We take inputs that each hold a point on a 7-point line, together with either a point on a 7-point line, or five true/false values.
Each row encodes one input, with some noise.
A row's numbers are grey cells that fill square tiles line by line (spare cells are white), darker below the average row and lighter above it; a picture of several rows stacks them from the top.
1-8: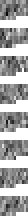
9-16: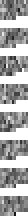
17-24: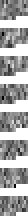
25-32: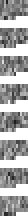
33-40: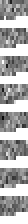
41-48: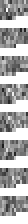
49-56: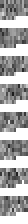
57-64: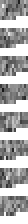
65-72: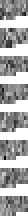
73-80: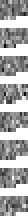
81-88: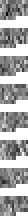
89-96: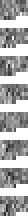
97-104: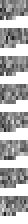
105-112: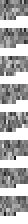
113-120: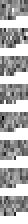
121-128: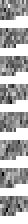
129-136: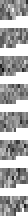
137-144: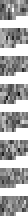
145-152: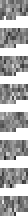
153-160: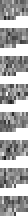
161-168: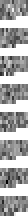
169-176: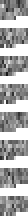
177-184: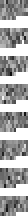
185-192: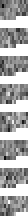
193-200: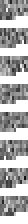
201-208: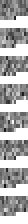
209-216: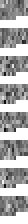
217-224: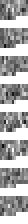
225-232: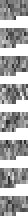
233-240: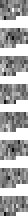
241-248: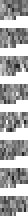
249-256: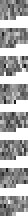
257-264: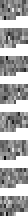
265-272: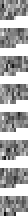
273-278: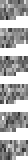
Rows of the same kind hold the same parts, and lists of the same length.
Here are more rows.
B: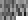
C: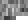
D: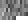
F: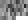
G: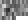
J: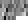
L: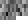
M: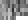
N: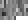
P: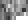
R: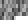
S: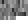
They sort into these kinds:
B, L
C, D, F, G, J, M, N, P, R, S

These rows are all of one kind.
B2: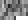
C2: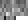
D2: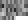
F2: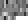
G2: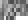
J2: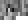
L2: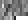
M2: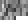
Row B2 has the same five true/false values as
L2 and M2.
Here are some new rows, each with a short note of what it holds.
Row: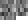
a point on each of two 7-point lines
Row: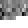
a point on a 7-point line and five true/false values
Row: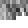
a point on each of two 7-point lines
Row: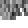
a point on each of two 7-point lines
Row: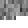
a point on a 7-point line and five true/false values
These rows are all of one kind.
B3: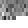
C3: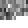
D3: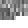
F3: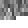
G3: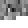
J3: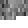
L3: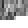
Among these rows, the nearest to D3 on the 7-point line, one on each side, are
J3 and L3.
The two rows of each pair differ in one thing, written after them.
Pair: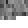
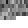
one of the five true/false values
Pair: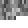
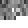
one of the five true/false values
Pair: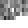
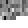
the place on the 7-point line
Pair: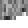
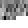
the place on the 7-point line
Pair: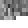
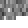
the place on the 7-point line
